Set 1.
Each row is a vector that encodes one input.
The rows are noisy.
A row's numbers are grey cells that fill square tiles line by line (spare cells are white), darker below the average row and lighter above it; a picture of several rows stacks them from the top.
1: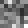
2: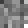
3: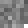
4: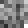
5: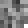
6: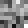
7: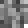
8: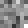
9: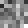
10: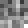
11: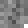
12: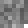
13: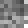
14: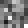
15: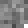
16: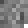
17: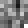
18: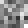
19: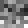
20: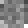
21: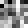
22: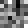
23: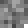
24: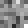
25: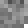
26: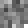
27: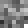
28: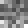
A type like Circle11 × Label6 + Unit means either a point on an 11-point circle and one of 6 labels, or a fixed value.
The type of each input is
Circle6.
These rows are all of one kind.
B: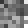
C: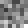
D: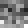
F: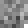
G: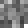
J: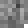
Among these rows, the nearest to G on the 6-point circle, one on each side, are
C and D.
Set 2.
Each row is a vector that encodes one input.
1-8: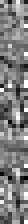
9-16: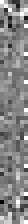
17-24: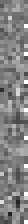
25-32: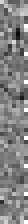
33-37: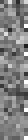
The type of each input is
Circle6 + Unit.
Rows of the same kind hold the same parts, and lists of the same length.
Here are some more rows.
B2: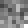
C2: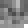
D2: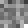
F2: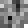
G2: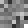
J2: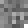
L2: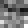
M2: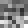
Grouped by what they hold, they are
B2, C2, D2, F2, M2
G2, J2, L2

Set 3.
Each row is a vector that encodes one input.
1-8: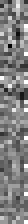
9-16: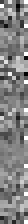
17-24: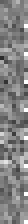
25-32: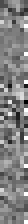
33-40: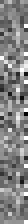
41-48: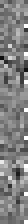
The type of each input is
Circle6.
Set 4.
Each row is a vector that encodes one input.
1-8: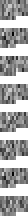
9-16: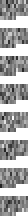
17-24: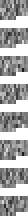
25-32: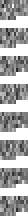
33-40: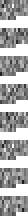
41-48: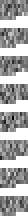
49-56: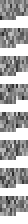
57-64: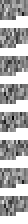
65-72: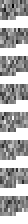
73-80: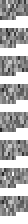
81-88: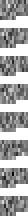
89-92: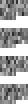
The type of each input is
Bool × Bool × Bool × Bool.
